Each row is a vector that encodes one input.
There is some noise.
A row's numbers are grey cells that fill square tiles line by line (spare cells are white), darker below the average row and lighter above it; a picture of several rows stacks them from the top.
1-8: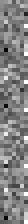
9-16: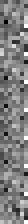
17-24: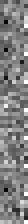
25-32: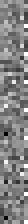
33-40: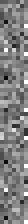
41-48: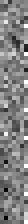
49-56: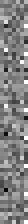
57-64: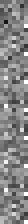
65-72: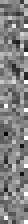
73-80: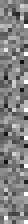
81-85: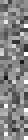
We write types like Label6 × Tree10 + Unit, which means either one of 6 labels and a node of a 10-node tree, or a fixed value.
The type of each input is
(Circle5 + Unit) × Line4 + Line6.
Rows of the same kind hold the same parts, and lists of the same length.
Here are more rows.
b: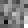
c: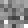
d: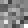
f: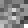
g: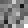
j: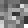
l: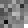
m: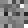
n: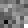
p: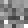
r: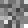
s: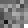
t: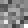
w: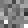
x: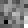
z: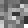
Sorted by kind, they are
b, g, l, n, s, x
c, m, p, r, w
d, f, j, t, z

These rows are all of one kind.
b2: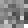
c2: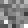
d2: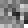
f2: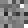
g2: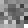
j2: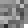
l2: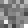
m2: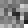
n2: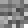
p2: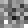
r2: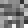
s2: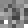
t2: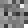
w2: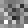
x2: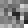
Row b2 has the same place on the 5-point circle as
d2, m2, s2 and x2.
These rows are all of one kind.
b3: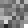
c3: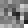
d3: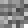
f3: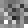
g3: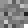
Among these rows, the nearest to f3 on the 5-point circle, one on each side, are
c3 and d3.
